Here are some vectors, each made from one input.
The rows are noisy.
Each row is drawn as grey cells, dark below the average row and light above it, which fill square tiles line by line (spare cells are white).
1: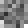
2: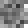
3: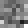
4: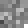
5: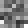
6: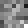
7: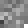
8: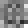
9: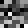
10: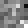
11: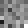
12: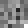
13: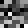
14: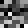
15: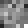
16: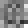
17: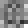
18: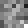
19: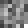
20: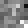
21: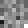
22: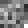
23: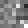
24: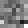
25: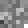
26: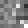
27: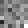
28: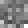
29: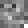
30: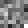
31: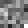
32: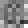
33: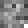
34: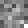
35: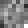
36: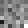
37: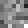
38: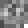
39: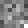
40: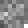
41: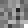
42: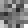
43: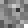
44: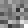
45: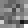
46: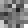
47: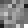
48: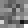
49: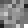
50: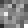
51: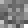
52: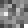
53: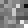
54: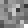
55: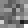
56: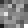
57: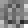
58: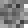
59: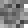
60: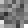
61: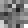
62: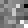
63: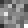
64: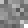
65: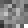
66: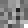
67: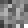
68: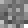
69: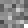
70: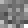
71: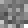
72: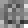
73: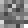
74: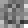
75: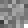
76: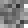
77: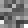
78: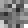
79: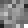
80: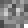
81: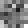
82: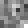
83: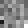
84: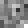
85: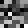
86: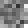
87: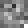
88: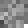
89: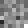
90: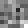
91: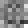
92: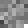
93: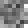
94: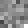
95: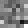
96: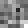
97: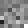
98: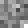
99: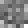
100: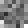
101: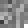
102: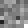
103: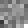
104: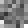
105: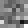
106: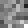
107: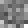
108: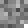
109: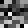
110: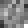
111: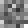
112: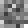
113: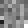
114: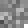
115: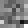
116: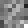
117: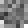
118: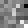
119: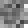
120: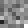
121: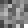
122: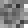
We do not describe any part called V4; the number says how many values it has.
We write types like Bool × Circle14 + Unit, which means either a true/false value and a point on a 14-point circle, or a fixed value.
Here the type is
List2(Bool × V4).
